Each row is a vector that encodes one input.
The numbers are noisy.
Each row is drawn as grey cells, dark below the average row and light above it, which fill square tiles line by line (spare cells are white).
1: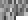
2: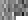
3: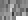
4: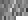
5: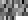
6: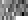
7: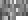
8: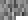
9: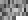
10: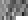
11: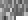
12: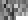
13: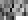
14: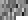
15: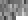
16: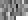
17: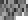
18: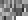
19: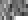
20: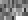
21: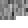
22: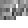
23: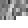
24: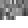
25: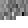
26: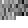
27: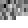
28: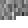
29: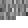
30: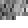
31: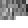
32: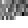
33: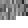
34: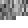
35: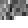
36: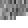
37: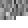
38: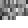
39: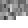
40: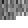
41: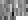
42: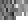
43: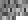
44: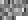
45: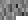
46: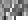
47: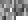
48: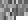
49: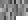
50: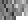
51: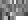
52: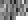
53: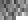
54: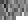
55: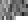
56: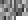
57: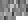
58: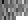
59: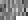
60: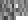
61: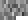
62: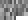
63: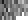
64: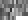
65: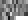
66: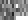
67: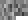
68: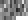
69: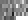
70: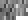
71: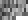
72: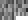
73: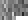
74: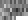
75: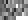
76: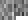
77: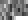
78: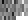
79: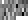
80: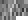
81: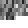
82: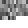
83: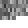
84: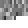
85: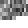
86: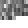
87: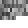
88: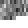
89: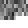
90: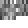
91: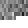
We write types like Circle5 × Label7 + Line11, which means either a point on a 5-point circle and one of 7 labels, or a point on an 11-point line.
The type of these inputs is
Bool × (Line3 × Line4 + Line6).
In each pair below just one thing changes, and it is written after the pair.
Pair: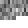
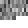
the place on the 4-point line
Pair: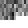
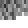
the place on the 4-point line
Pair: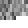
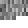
the true/false value
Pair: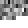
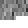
the true/false value
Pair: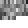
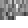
the place on the 4-point line
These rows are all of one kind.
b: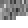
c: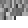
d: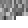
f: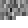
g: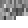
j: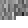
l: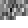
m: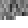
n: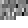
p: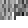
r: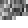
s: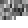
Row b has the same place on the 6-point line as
g, j, l and p.
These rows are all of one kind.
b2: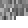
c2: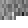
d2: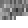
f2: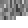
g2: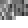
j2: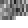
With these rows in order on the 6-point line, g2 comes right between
c2 and j2.
